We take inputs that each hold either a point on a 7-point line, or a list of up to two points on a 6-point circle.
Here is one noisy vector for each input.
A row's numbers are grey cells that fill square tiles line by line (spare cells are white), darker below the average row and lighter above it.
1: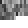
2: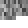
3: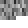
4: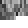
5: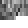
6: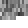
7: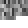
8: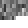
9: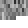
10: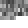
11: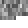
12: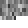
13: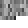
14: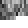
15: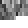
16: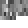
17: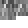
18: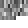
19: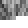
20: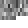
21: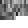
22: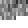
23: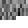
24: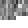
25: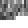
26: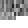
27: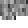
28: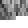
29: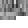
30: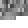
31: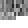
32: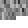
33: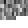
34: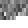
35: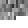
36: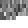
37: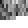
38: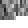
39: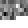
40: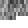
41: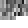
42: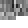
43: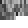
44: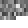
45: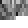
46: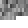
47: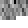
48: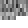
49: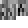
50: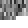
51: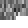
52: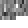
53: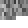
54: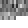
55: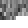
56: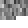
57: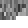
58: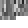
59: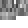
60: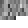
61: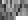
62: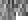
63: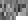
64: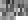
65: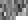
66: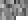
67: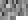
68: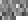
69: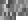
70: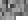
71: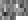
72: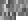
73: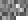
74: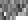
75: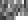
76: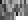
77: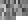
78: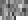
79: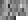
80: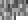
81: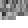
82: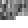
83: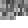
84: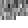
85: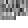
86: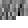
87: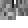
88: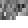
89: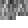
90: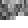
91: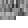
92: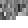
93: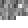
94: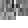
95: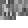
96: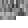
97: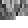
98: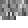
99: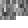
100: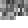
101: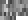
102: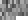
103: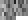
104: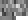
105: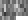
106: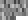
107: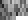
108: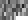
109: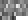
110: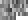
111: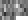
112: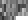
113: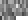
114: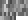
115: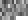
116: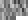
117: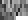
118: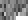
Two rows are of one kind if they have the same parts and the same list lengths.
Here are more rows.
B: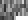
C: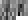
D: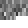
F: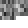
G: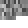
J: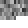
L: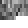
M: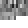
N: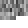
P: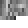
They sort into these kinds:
B, D, L
C
F, G
J, M, N, P

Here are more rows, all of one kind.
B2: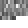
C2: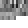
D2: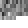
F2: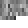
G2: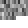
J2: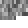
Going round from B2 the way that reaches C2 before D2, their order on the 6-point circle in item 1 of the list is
B2, G2, F2, J2, C2, D2.
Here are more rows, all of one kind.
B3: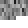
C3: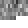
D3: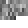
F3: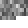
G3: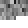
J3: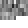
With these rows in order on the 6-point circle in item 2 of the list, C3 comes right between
B3 and D3.
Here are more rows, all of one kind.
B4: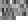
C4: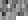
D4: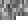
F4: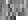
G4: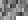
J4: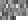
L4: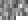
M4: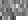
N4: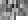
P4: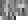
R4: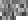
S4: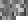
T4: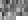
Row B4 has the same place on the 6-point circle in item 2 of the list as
C4, L4 and P4.
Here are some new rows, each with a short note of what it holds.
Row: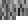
the empty list
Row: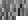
the empty list
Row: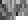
a point on a 7-point line
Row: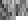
a point on a 7-point line
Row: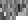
a point on a 7-point line
